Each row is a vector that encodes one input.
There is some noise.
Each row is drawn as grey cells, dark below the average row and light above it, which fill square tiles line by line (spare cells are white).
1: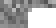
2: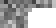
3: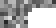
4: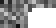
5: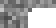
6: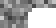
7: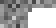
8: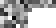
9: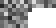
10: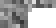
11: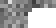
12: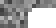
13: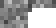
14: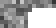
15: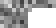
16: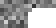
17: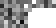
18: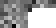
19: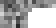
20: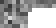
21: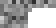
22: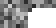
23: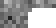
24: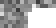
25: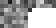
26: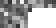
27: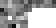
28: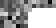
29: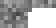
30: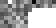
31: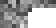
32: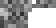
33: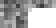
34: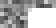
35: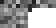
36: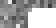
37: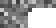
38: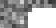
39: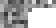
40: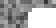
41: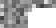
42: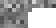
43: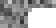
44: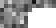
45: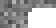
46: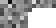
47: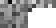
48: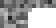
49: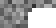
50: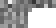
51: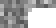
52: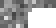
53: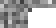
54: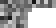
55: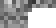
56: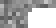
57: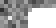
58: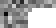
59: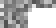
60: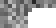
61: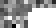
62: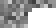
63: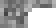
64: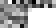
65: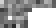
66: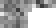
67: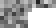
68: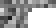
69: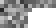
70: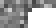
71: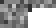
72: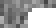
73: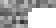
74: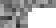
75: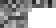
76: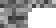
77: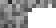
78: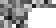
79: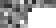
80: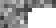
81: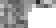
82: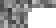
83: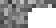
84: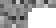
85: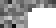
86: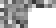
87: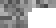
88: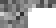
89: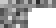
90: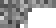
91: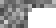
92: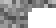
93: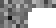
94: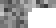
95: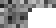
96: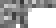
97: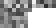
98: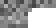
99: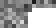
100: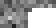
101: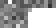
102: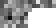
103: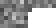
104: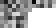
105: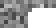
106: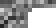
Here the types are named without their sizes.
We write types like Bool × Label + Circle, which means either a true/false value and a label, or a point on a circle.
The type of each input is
Line.
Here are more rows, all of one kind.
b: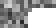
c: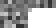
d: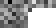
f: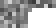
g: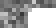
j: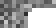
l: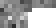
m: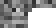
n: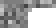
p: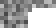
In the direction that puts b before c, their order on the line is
l, m, j, f, b, g, c, n, p, d.
